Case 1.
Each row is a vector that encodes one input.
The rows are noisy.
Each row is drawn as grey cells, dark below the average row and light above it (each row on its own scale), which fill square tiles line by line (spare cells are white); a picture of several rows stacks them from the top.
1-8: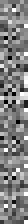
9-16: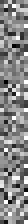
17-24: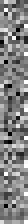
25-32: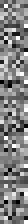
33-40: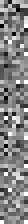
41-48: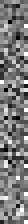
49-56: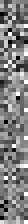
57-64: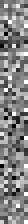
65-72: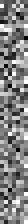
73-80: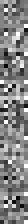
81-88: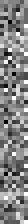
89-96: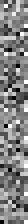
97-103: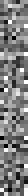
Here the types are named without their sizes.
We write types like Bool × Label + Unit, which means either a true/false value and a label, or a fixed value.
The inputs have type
Line.
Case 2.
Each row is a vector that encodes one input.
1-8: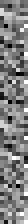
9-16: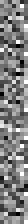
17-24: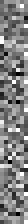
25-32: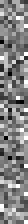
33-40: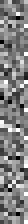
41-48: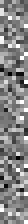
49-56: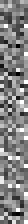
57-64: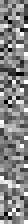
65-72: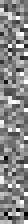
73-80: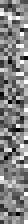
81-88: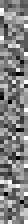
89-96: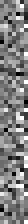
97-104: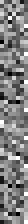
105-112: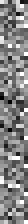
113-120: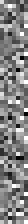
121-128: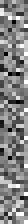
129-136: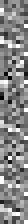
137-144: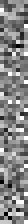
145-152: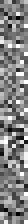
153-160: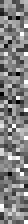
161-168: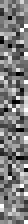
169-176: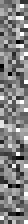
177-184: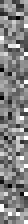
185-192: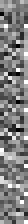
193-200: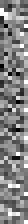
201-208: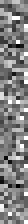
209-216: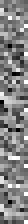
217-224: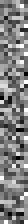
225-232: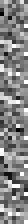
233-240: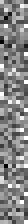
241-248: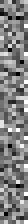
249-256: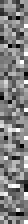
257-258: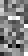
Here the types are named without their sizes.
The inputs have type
Line.
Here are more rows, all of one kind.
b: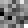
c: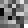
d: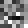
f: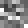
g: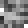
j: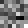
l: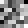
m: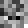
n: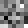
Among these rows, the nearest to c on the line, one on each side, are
b and m.
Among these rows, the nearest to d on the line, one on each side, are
j and m.
